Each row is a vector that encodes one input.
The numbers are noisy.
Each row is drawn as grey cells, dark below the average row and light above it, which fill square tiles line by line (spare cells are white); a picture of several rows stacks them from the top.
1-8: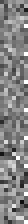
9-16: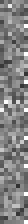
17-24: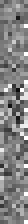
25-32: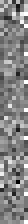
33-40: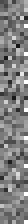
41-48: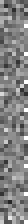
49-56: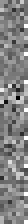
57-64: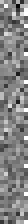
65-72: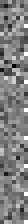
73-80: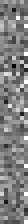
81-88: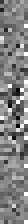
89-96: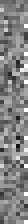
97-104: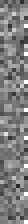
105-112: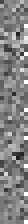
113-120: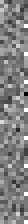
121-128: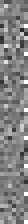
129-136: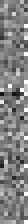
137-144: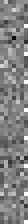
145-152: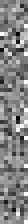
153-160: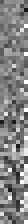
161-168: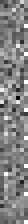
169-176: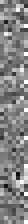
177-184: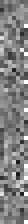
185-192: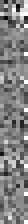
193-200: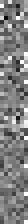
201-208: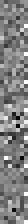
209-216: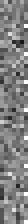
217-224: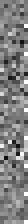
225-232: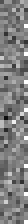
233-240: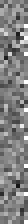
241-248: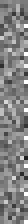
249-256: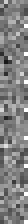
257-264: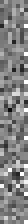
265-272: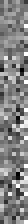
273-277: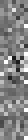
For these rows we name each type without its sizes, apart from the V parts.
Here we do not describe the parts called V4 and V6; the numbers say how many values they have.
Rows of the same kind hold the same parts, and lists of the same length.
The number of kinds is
3.
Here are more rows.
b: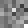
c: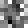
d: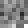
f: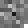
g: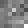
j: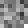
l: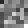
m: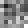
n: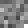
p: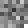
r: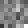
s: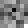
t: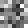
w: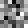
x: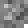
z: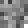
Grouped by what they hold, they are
b, f, g, l, x, z
c, t, w
d, j, m, n, p, r, s

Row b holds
a node of a tree and a value of V6.
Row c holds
a value of V4.
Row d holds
a node of a tree and three true/false values.
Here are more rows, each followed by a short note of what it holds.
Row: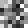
a value of V4
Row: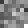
a node of a tree and a value of V6
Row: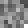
a node of a tree and three true/false values
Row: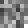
a node of a tree and a value of V6
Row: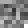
a node of a tree and three true/false values
